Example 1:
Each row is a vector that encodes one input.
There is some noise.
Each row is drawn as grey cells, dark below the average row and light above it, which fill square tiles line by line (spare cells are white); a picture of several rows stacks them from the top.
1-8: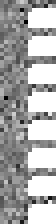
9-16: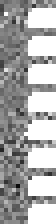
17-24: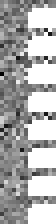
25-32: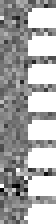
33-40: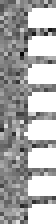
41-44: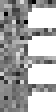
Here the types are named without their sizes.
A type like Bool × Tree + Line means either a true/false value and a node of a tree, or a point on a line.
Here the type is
Line.
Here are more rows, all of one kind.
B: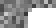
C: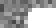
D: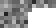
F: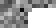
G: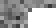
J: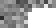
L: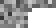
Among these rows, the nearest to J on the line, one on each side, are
C and D.
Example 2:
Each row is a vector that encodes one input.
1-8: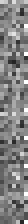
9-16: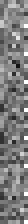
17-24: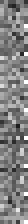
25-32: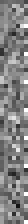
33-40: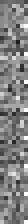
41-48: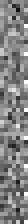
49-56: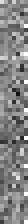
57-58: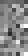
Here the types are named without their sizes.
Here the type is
Bool × Bool × Bool × Bool.
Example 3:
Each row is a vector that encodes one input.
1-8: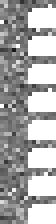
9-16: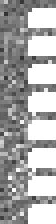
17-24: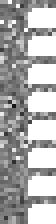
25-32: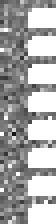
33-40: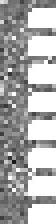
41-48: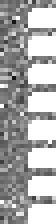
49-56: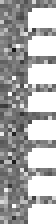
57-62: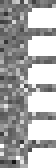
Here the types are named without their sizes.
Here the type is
Bool × Bool × Bool × Bool.
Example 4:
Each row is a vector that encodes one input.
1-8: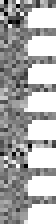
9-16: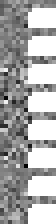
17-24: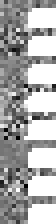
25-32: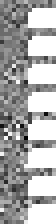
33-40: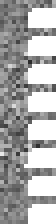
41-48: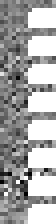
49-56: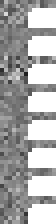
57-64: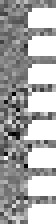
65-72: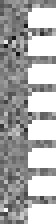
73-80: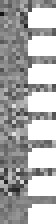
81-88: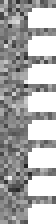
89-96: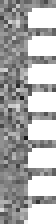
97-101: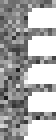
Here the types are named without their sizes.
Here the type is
Tree.
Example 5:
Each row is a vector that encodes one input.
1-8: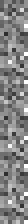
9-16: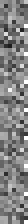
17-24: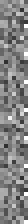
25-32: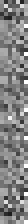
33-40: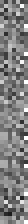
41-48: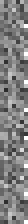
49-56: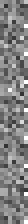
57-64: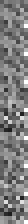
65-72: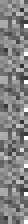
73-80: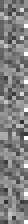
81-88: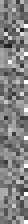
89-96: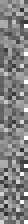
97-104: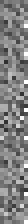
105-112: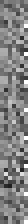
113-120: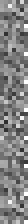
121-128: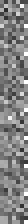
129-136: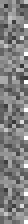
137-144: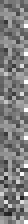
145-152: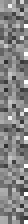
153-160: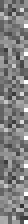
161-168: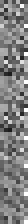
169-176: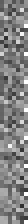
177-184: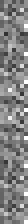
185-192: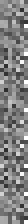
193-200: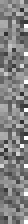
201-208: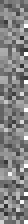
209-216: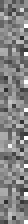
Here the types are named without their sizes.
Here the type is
Line.
